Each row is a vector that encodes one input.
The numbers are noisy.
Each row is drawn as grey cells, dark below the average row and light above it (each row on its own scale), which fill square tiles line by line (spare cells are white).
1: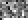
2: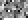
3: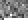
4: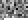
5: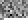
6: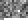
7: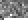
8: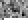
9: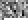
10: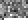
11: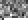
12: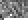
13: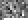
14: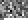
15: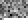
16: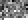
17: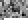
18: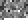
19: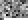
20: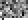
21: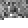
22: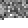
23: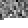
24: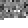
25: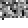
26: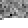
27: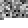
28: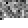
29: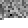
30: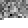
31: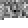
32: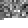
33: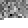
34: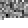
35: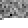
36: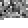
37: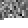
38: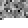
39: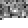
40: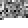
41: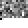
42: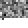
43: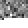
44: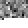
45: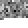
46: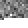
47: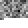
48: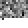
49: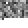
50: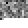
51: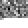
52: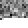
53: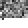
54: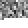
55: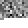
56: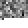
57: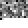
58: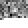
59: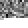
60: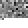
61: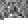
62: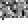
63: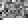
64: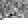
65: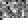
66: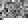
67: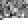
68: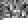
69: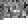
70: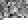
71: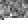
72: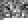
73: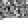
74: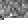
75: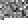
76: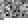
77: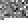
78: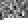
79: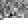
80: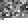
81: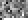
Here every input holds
either a point on a 5-point line, or four true/false values.
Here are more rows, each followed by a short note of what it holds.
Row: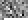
four true/false values
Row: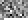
four true/false values
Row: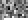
a point on a 5-point line
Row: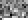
four true/false values
